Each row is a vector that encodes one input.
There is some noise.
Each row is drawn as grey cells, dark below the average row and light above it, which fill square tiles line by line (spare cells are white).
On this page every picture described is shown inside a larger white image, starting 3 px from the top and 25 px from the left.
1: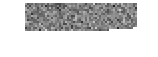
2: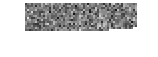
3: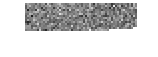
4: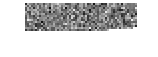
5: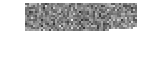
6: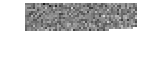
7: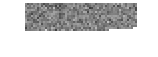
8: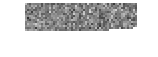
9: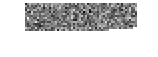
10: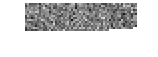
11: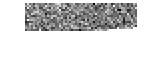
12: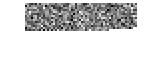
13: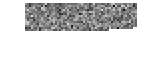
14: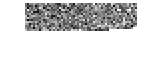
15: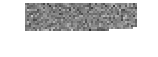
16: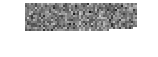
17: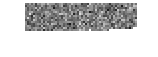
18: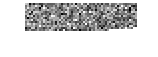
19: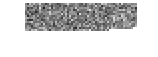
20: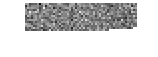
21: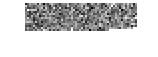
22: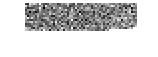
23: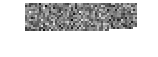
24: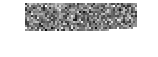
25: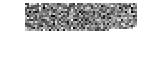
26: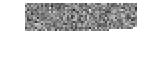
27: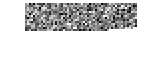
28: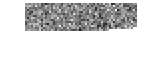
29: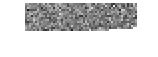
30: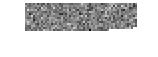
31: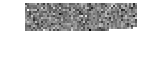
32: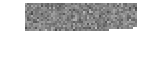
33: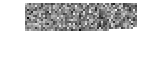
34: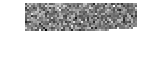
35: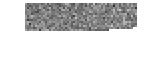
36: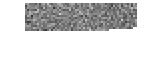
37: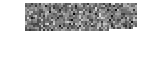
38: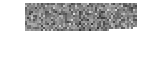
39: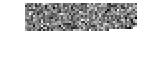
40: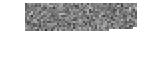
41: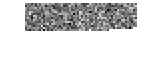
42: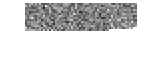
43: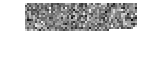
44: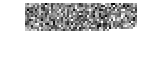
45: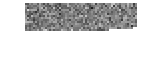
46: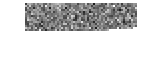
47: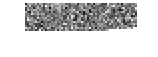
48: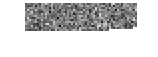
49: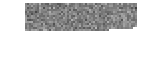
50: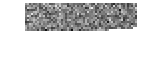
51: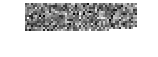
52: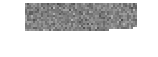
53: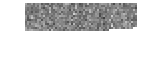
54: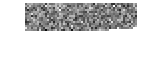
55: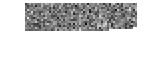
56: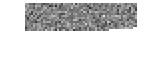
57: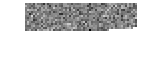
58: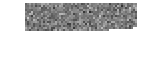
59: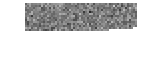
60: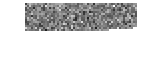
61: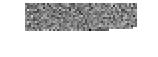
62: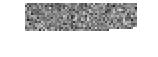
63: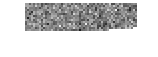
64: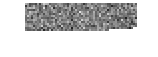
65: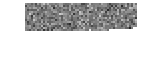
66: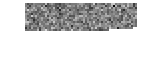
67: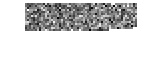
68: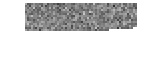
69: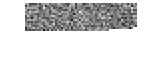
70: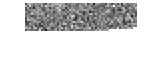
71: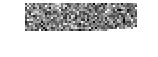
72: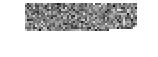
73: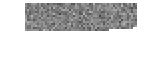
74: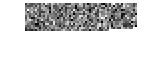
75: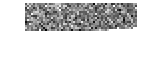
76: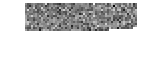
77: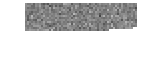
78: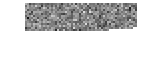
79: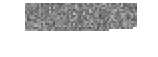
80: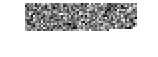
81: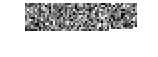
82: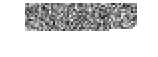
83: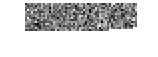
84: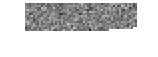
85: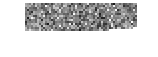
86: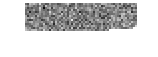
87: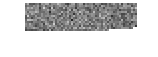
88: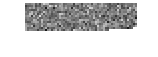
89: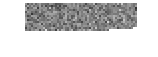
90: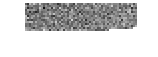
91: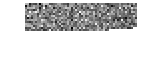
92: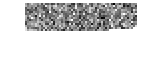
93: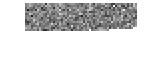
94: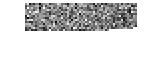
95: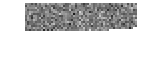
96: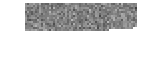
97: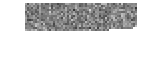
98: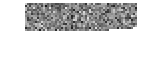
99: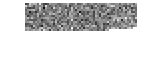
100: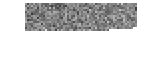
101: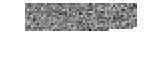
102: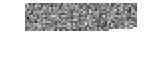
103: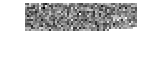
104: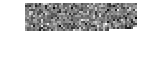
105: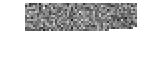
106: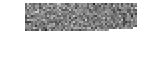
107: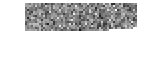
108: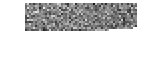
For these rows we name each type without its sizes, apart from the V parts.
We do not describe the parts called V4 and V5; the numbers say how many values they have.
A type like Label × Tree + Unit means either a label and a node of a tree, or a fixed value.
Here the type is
Bool × V4 × V5 + Line × Line.
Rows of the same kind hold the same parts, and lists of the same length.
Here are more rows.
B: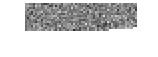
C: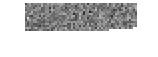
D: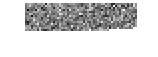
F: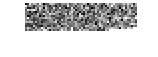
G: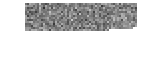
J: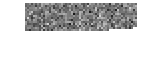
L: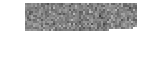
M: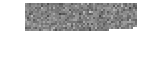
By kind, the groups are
B, F, G, L, M
C, D, J

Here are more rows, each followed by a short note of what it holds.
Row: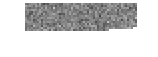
a true/false value, a value of V4 and a value of V5
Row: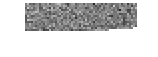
a point on each of two lines
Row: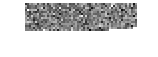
a true/false value, a value of V4 and a value of V5
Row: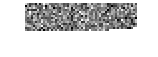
a point on each of two lines
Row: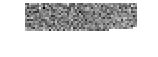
a true/false value, a value of V4 and a value of V5
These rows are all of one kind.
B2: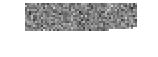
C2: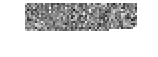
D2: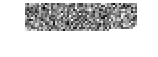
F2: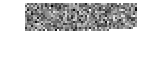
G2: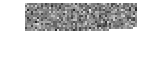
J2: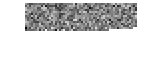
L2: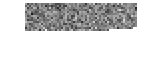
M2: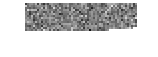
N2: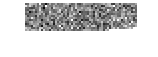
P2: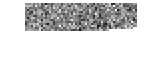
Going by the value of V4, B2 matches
D2, L2, M2 and N2.
